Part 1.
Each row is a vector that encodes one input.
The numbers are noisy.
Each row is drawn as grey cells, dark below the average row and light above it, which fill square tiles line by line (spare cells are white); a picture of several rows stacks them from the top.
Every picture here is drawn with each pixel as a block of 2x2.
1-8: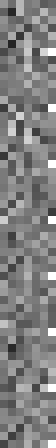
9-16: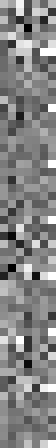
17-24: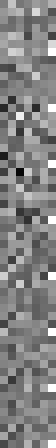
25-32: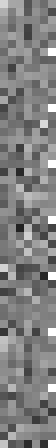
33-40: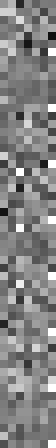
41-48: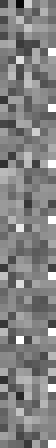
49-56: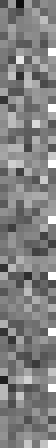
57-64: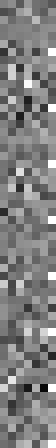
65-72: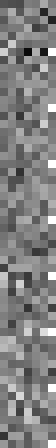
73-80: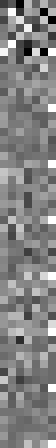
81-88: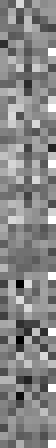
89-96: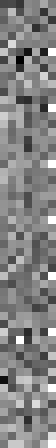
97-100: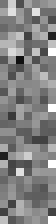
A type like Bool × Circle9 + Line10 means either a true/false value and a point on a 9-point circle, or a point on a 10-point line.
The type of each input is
Tree10.
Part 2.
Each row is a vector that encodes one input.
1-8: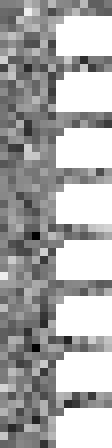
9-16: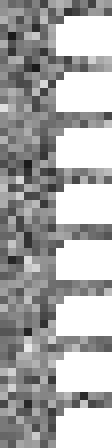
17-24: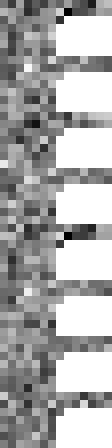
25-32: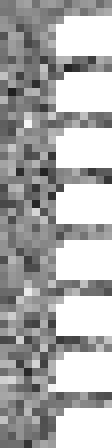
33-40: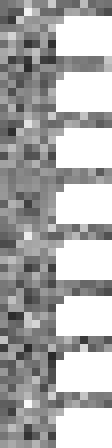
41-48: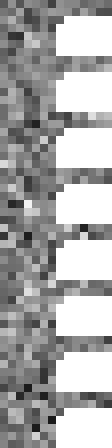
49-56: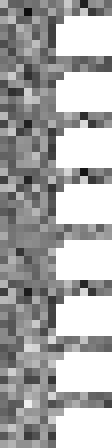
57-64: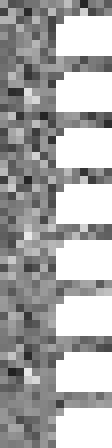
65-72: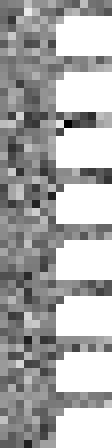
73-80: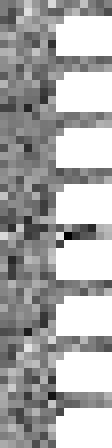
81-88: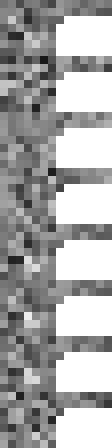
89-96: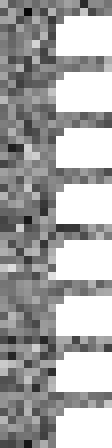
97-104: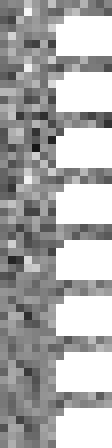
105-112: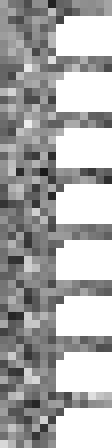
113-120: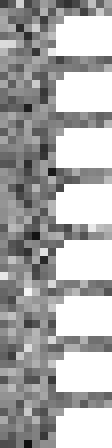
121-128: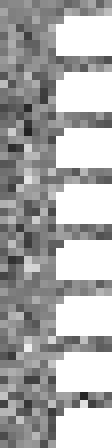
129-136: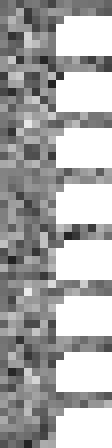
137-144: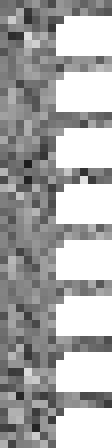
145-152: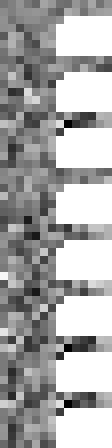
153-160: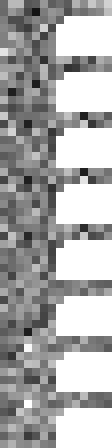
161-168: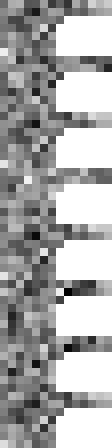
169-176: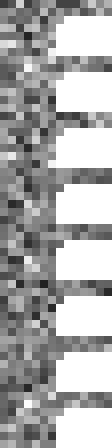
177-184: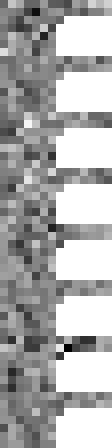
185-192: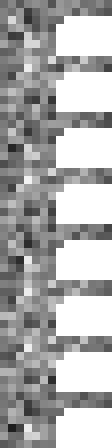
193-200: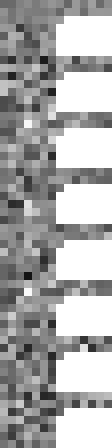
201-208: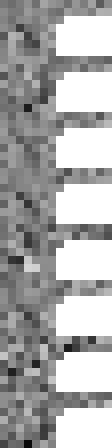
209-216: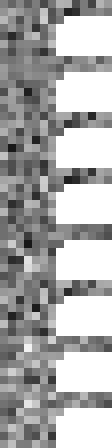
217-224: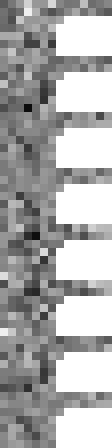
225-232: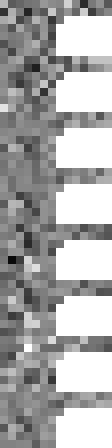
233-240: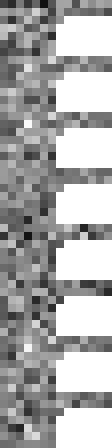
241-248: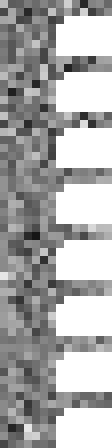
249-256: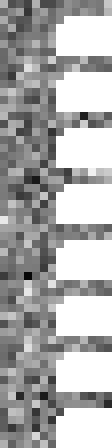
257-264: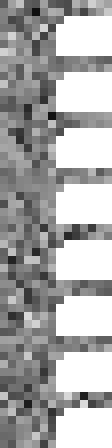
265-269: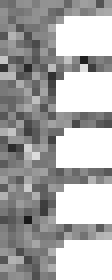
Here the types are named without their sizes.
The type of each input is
Tree.
